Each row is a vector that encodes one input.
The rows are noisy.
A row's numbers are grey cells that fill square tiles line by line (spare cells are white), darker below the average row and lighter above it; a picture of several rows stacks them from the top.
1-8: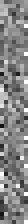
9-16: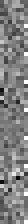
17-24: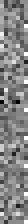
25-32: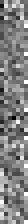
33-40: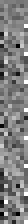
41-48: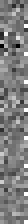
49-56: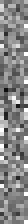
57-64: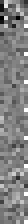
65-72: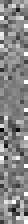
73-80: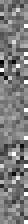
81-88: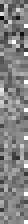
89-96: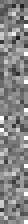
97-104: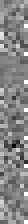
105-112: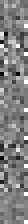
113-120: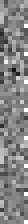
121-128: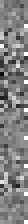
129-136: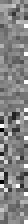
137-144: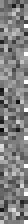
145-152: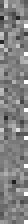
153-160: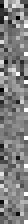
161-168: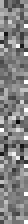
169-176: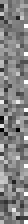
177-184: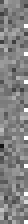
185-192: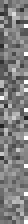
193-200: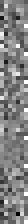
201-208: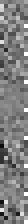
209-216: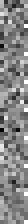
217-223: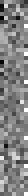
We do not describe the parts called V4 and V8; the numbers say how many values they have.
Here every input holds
either a value of V4 and a value of V8, or a list of up to two points on a 6-point line.
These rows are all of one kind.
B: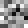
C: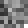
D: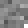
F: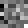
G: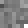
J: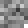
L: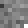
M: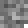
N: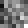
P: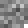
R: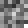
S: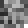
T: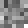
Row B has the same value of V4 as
C, G, L and P.
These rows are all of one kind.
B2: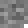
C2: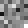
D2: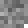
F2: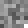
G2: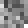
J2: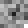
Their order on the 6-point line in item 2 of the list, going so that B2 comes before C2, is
D2, G2, J2, B2, C2, F2.
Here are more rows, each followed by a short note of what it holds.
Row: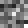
a value of V4 and a value of V8
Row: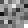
a list of one item
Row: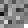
the empty list
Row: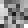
a list of one item
